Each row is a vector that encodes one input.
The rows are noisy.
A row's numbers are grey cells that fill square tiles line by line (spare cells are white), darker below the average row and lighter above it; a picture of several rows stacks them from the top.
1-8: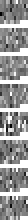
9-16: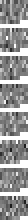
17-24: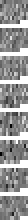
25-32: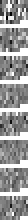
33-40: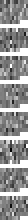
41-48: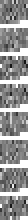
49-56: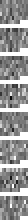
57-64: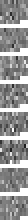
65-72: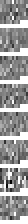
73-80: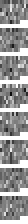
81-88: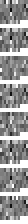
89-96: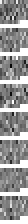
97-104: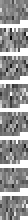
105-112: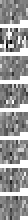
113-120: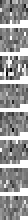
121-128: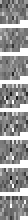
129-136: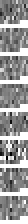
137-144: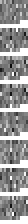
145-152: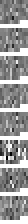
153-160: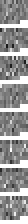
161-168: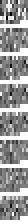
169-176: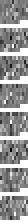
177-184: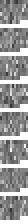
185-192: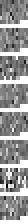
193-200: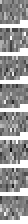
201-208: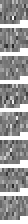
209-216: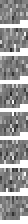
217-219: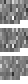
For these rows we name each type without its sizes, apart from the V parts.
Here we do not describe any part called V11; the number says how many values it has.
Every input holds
a list of items, each a true/false value and a value of V11.
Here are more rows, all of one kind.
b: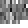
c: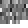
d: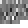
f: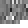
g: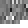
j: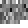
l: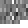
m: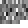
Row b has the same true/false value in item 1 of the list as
c and j.
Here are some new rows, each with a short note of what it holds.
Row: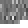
a list of one item
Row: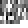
the empty list
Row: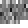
a list of one item
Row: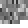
a list of two items
